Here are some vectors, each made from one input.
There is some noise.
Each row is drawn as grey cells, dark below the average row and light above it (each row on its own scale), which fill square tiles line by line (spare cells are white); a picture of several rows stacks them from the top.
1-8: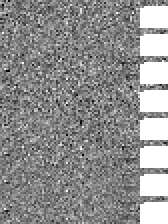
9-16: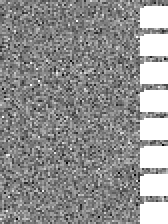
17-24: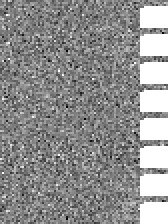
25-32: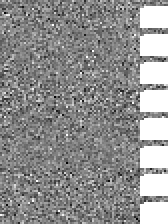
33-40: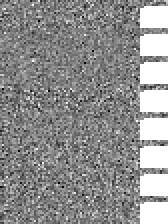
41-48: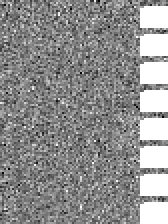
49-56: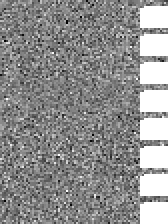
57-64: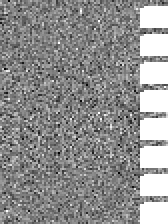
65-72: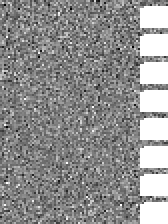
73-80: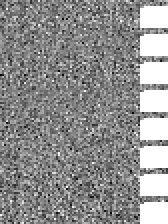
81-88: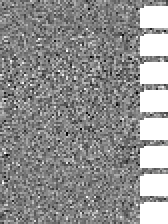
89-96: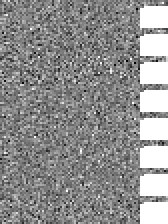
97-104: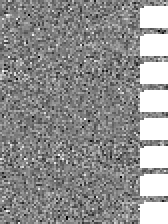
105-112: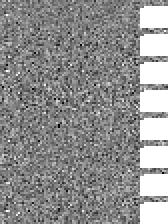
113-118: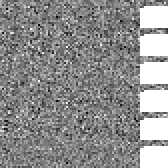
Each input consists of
four true/false values, together with either a point on a 6-point circle, or a point on a 6-point line.
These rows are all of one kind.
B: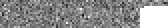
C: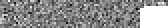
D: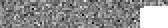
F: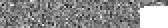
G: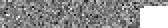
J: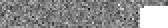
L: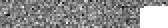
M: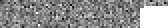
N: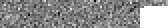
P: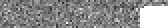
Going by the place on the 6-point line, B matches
C, D, F and M.
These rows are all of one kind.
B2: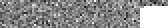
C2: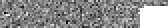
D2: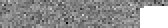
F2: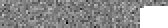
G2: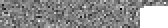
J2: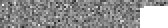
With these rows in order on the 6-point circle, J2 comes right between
C2 and F2.
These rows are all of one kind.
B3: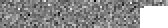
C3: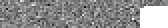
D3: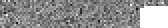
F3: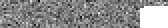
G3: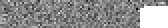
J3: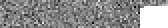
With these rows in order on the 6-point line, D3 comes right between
F3 and G3.
